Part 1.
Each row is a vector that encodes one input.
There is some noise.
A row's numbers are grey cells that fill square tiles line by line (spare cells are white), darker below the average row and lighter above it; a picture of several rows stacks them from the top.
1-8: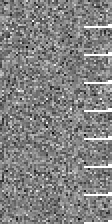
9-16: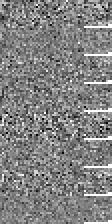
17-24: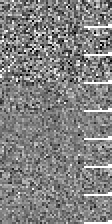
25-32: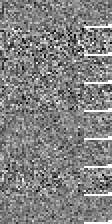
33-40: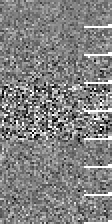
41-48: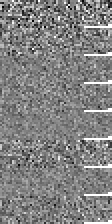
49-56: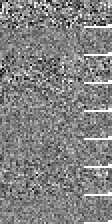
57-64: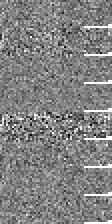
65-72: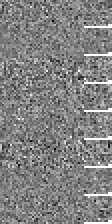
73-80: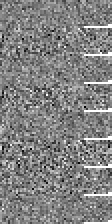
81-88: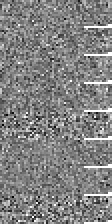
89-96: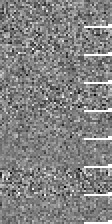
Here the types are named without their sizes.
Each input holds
either a point on a circle, or a point on a line.
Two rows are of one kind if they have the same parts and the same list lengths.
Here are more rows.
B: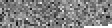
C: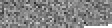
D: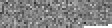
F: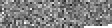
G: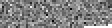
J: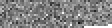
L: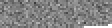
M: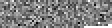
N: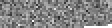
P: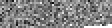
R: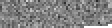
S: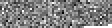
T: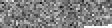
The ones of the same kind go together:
B, J, M, P
C, D, F, G, L, N, R, S, T

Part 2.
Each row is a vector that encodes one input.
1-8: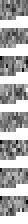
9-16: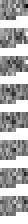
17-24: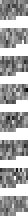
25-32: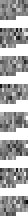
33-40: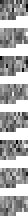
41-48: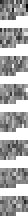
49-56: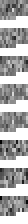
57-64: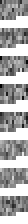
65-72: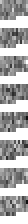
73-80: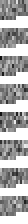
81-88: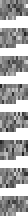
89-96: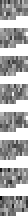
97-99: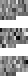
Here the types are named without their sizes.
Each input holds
a node of a tree and three true/false values.
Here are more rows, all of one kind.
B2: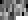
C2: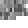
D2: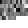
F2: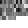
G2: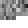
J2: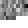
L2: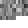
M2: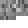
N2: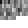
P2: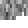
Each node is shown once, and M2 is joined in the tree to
F2, G2 and L2.
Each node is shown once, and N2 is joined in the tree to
B2 and L2.
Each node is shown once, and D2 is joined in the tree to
F2.
